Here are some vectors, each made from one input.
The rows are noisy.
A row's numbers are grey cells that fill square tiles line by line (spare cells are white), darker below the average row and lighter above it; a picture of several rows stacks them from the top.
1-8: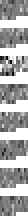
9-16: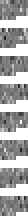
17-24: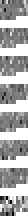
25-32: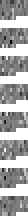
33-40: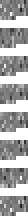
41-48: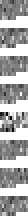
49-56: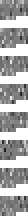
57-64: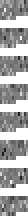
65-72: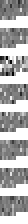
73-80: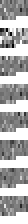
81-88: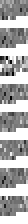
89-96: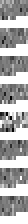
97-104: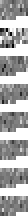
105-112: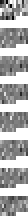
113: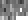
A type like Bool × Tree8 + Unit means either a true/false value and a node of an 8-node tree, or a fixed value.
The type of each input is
Bool × Label9 + Unit.
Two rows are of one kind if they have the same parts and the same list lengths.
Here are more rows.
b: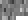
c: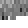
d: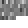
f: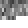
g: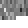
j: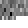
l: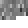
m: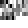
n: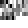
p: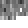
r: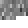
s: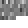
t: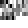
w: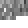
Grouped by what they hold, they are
b, c, d, f, g, j, l, p, r, s, w
m, n, t

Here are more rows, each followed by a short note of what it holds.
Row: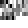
a fixed value
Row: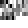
a fixed value
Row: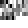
a fixed value
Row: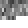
one of 9 labels and a true/false value
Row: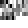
a fixed value
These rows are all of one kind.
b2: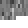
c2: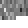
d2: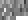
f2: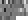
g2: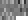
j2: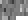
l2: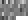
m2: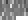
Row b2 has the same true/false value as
f2 and j2.
